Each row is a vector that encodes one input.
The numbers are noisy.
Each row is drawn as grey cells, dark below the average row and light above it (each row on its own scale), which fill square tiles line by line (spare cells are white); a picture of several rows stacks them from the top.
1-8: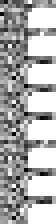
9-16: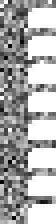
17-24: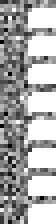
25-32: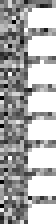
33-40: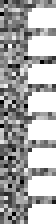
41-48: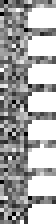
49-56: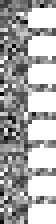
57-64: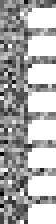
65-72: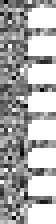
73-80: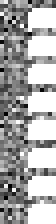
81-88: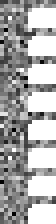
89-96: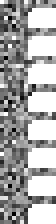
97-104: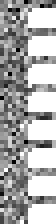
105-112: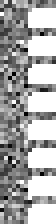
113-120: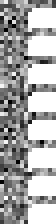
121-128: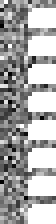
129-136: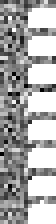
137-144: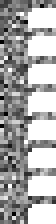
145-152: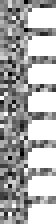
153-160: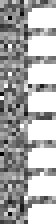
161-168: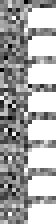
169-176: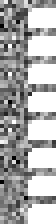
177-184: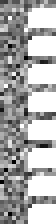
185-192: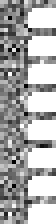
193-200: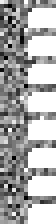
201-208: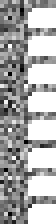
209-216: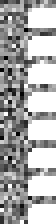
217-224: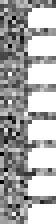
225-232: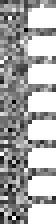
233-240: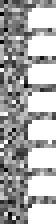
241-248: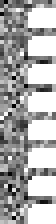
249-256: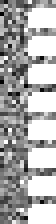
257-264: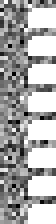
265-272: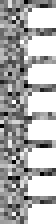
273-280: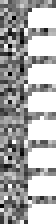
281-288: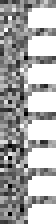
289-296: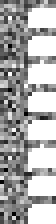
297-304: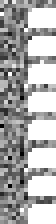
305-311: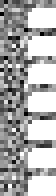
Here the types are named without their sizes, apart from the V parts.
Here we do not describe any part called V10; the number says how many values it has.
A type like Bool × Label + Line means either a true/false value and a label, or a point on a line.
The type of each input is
Line + List(Bool × V10).
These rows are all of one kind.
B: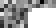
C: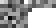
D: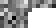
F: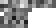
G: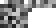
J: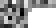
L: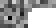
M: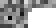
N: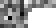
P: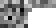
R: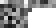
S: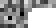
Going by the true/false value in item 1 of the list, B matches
D and F.
